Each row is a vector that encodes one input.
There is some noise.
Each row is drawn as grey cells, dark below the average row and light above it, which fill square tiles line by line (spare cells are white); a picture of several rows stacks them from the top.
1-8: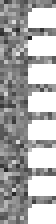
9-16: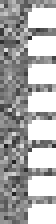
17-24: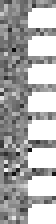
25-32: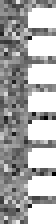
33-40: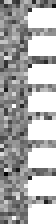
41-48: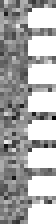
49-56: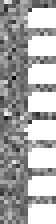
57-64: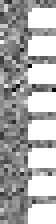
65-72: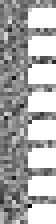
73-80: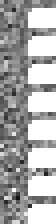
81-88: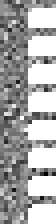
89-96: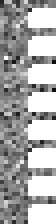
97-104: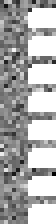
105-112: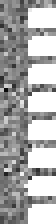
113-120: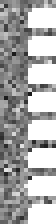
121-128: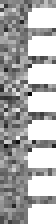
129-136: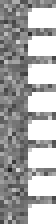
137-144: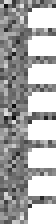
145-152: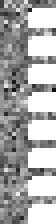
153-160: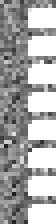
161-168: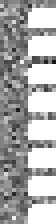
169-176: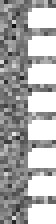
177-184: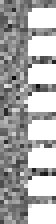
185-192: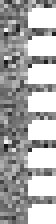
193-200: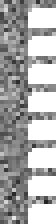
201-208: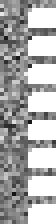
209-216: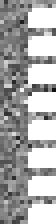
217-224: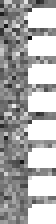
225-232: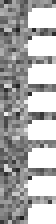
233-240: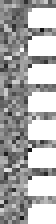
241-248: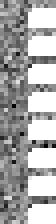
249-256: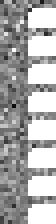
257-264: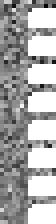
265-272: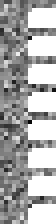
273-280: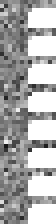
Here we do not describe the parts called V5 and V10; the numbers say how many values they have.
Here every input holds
either two labels (each one of 9), a true/false value and a value of V10, or a point on an 11-point line and a value of V5.
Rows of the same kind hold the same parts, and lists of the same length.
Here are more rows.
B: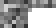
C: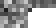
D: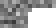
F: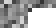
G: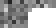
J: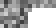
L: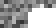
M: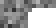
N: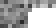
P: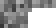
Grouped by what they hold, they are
B, D, G, J, L, M, N, P
C, F

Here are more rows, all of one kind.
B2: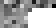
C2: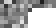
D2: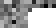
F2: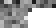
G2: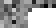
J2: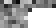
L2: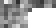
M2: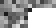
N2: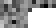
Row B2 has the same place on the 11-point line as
D2, F2 and G2.
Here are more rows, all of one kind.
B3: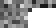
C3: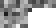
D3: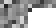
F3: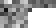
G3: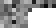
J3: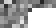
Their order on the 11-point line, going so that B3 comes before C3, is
B3, G3, D3, J3, F3, C3.
